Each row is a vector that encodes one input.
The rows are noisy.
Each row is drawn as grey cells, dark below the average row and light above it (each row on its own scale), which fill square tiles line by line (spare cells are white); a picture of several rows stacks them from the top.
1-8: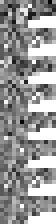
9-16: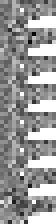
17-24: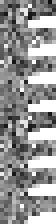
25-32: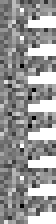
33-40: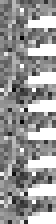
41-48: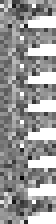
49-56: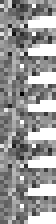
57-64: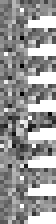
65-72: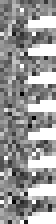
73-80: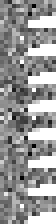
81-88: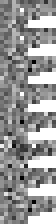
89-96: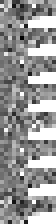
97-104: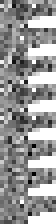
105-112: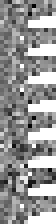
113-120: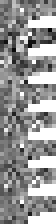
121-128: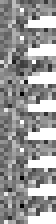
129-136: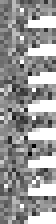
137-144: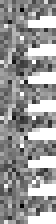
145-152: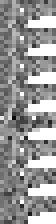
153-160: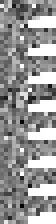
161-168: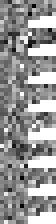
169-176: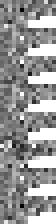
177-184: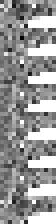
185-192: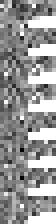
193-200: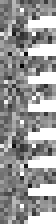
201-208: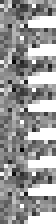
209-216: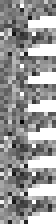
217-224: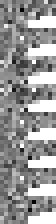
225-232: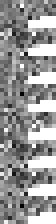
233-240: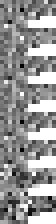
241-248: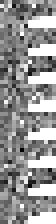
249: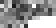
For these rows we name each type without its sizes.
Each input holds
a label.
